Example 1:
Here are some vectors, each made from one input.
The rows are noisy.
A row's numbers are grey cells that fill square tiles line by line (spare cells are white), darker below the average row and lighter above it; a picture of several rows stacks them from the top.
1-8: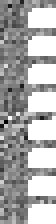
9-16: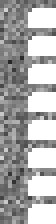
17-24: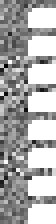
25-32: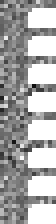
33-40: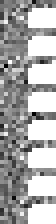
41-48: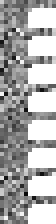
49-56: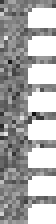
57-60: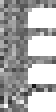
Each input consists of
either a point on a 6-point line, or a point on an 8-point line.
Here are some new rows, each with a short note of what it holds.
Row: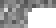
a point on an 8-point line
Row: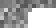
a point on an 8-point line
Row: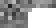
a point on an 8-point line
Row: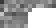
a point on an 8-point line
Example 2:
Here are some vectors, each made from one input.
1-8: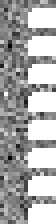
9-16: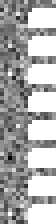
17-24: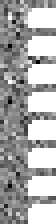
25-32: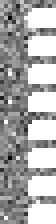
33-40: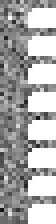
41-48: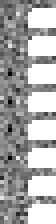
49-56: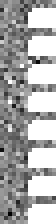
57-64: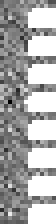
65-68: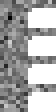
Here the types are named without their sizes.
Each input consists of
a label, together with either a fixed value, or four true/false values.
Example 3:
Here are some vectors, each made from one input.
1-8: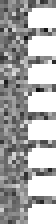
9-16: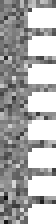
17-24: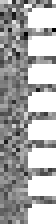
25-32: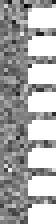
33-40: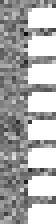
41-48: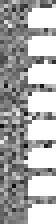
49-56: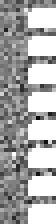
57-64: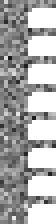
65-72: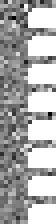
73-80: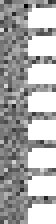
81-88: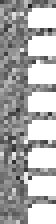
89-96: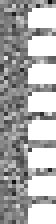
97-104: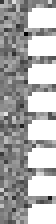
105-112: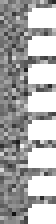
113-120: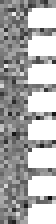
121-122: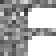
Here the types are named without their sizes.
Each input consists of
a label, together with either a fixed value, or three true/false values.
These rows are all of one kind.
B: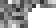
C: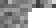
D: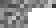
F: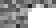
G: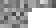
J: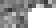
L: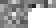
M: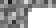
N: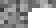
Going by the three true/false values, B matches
D and G.
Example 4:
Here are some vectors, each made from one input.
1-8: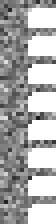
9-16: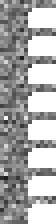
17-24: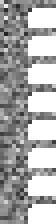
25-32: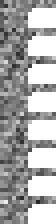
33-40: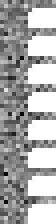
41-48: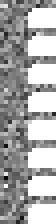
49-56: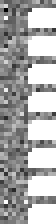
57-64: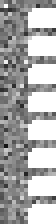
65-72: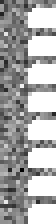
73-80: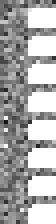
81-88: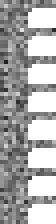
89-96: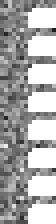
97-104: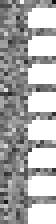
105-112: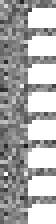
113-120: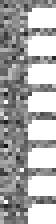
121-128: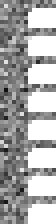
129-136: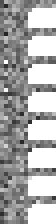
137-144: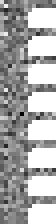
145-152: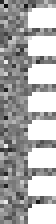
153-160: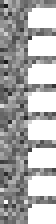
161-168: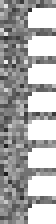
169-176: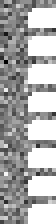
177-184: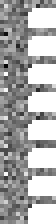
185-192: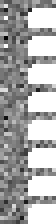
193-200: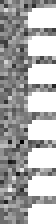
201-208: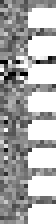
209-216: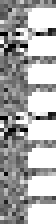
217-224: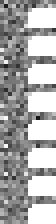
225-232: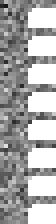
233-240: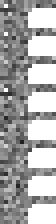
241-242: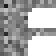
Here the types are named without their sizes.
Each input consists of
a list of points on a line.
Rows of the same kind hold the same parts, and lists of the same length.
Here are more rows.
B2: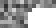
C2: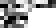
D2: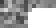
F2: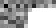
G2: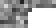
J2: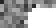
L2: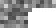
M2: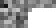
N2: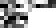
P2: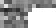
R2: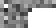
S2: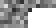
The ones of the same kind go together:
B2, D2, F2, J2, M2
C2, N2
G2, L2, P2, R2, S2

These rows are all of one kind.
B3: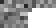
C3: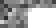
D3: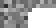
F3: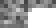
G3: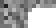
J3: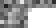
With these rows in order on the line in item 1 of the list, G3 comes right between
D3 and F3.
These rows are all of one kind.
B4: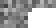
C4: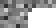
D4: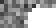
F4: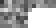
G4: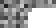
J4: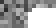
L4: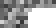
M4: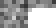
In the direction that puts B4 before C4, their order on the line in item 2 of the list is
D4, F4, M4, J4, L4, B4, G4, C4.
